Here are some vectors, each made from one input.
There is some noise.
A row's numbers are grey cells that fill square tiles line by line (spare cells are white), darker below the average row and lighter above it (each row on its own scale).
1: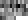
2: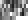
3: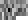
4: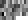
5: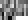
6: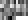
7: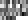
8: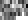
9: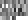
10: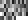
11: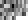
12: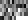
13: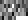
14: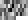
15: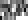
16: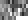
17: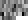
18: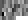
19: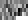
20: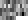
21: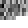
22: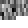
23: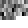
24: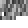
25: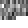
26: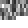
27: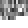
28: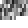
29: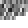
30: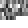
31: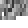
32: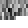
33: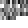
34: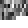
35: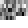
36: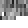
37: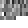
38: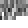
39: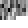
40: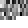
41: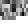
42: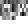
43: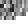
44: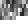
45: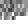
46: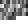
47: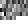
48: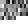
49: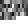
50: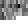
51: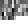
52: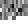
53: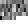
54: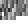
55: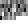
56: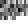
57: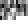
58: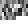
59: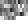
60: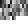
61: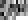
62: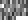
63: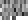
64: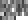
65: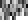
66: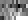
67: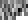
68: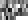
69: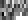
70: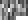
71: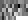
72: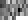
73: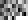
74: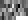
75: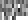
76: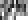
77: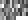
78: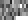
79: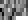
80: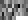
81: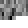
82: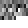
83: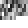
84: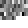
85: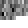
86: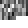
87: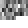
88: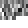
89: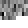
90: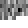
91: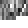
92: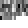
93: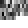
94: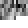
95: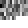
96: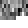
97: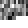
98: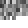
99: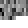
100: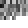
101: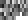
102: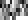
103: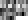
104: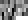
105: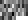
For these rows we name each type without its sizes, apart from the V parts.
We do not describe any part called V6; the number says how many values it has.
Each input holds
a true/false value and a value of V6, together with either a fixed value, or a node of a tree.
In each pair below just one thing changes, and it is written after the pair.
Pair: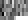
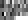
the value of V6
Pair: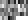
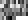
the node of the tree
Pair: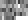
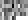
the true/false value
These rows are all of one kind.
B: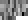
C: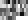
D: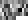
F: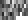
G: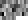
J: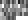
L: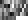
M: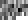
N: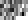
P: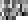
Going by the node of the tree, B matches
D, F, L and P.
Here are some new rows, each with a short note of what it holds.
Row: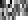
a node of a tree, a true/false value and a value of V6
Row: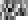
a node of a tree, a true/false value and a value of V6
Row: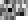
a node of a tree, a true/false value and a value of V6
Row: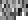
a node of a tree, a true/false value and a value of V6
